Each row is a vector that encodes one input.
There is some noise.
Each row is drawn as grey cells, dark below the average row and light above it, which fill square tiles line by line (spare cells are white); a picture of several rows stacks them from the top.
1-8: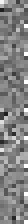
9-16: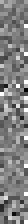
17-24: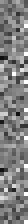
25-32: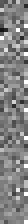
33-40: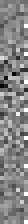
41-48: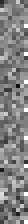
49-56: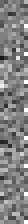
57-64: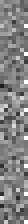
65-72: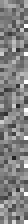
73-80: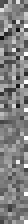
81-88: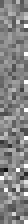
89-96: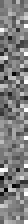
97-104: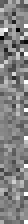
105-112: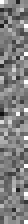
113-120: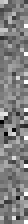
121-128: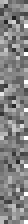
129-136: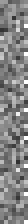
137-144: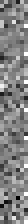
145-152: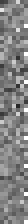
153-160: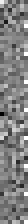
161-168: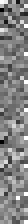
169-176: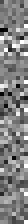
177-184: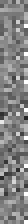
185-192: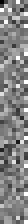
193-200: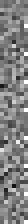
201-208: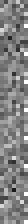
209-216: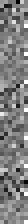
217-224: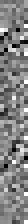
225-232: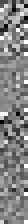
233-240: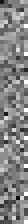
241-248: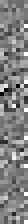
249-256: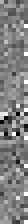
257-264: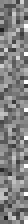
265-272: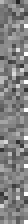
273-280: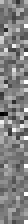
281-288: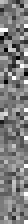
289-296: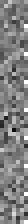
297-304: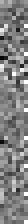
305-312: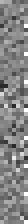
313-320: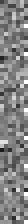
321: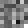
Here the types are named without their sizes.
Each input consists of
a list of items, each a point on a line and a true/false value.
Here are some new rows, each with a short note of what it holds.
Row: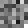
a list of one item
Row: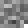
a list of three items
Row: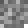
a list of two items
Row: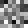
a list of three items
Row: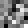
the empty list
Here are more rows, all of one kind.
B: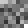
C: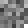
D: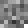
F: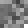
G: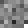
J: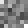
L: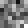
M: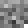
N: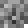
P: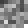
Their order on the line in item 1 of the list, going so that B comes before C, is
M, J, B, D, N, G, C, P, F, L.
